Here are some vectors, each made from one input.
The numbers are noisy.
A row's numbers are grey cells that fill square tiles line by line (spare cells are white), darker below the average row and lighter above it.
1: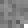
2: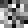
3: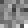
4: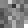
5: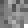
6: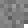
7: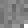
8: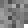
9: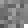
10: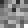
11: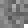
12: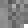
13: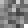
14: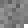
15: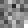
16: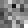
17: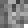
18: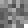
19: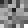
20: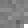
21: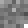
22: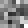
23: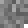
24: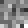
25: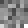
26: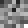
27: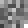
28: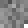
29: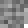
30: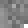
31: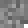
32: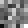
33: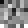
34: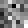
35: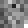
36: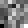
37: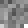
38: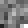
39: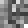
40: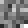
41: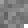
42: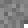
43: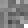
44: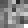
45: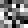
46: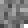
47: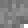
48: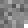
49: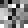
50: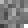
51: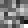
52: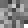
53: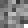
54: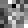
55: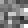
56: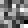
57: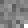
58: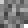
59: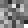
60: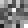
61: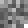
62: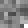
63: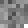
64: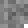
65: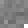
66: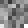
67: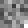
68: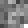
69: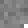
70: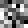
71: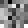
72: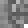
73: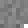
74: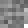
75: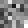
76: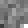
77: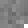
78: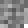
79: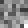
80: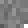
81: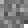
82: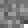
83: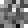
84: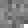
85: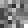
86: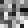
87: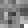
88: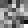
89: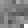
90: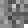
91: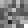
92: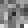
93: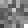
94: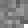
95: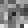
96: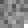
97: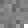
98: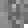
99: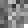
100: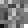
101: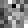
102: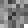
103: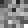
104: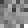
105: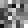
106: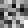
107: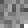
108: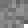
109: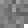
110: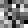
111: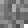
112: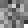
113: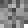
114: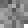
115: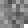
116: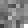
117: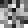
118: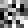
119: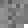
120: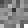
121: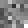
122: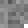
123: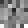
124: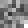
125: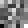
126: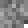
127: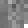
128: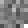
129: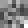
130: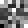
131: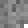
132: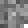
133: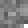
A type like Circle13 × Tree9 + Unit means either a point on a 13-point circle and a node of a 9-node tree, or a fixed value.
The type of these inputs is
Bool × Circle11 + Unit.
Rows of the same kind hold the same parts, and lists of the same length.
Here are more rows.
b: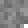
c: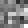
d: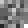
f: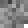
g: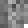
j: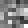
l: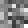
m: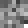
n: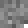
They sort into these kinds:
b, d, f, g, m, n
c, j, l

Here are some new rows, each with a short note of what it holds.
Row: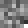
a point on an 11-point circle and a true/false value
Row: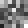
a point on an 11-point circle and a true/false value
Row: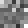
a fixed value
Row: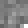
a point on an 11-point circle and a true/false value
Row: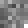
a point on an 11-point circle and a true/false value
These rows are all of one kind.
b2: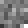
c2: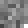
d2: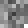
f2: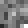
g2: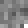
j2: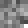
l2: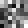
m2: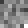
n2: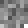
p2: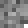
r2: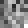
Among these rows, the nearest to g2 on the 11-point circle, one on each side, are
l2 and n2.
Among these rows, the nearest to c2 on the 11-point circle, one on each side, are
f2 and j2.
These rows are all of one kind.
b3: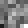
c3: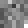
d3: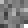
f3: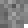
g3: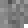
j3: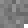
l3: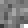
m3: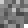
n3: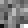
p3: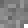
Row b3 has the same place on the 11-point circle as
g3 and n3.
